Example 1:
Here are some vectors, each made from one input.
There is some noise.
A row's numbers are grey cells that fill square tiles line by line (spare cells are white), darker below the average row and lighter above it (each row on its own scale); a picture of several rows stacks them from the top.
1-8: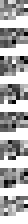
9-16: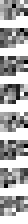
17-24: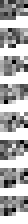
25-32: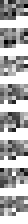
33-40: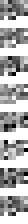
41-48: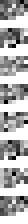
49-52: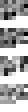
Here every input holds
three true/false values.
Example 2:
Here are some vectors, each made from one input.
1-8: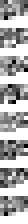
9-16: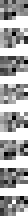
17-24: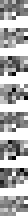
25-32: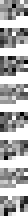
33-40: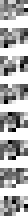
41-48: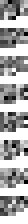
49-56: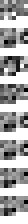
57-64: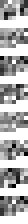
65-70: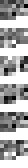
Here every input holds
three true/false values.
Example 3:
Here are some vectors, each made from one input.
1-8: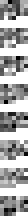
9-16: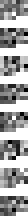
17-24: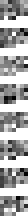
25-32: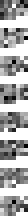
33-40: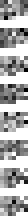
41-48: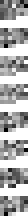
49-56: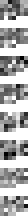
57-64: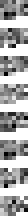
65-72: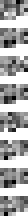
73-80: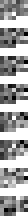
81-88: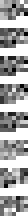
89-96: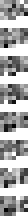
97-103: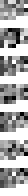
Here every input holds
three true/false values.
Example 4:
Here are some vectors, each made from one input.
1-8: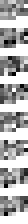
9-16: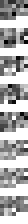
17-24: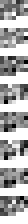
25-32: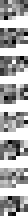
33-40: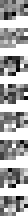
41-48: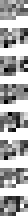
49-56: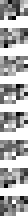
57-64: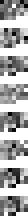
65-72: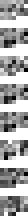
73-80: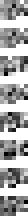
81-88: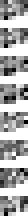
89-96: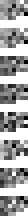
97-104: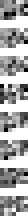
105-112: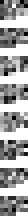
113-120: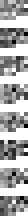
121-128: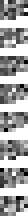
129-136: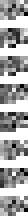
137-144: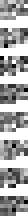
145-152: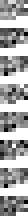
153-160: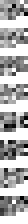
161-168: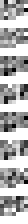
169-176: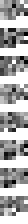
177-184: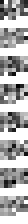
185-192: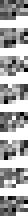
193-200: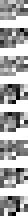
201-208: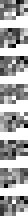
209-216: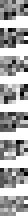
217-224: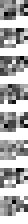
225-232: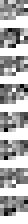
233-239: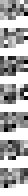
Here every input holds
three true/false values.
